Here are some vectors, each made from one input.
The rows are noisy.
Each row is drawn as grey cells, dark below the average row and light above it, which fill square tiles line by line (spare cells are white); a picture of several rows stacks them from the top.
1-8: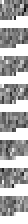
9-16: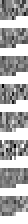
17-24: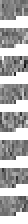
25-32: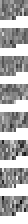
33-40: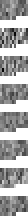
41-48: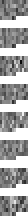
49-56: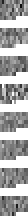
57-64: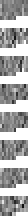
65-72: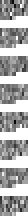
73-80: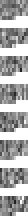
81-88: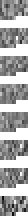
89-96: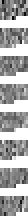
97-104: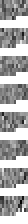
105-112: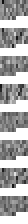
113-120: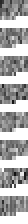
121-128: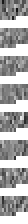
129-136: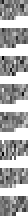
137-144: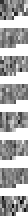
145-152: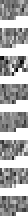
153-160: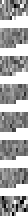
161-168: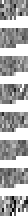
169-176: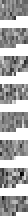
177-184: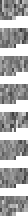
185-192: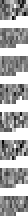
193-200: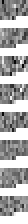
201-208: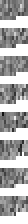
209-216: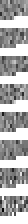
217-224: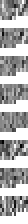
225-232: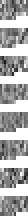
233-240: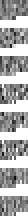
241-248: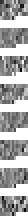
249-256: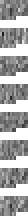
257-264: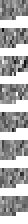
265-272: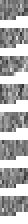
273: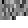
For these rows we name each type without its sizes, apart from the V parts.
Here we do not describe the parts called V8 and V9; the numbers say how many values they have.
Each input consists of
a label, together with either a true/false value and a value of V8, or a value of V9.
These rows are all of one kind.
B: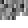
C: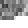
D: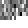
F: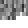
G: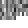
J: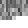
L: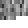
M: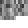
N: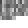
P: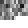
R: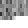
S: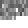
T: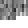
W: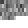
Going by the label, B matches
F, S, T and W.
